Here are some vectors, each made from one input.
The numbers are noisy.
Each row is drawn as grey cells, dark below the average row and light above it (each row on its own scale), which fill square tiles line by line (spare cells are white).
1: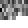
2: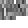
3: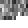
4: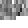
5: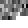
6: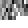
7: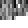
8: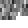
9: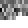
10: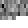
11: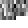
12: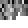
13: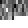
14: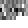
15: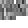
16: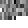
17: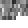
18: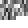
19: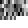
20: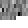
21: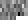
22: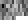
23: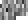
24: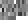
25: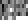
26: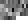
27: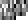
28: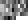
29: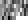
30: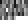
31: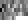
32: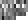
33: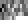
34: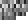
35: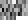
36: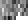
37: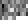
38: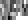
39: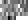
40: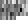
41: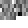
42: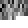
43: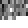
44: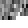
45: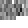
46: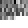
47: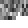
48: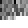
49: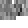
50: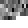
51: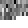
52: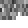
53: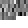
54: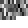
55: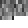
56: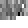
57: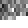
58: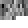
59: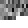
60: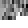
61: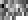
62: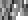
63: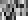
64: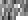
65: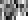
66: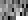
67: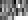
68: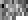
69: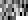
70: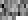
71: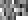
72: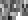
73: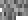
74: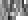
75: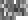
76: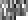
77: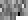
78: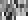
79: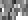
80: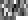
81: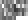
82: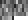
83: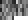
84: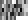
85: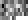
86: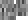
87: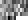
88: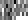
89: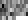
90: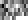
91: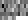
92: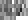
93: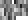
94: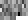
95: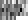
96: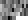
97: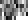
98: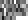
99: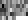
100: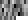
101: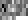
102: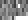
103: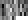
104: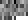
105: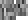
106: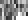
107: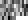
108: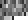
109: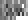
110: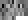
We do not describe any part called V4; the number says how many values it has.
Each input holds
a value of V4, together with either a point on a 6-point circle and a true/false value, or a value of V4.
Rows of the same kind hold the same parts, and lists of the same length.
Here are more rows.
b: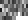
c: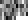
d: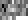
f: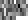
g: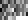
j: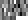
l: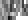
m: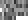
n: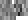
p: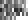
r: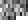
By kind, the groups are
b, f, j, l, r
c, d, g, m, n, p

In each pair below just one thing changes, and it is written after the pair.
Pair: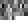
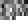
the true/false value
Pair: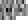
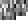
the true/false value
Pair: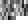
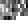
the true/false value
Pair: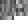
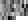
the value of V4
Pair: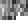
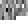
the value of V4
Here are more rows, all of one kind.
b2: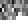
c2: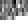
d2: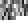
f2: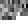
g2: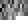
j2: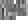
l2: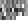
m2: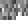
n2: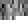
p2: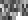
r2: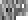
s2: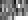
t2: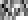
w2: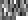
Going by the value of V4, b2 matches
g2, n2 and t2.
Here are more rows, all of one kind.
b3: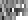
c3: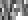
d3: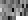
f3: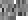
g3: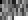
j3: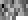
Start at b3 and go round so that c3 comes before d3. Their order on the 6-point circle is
b3, c3, d3, f3, j3, g3.
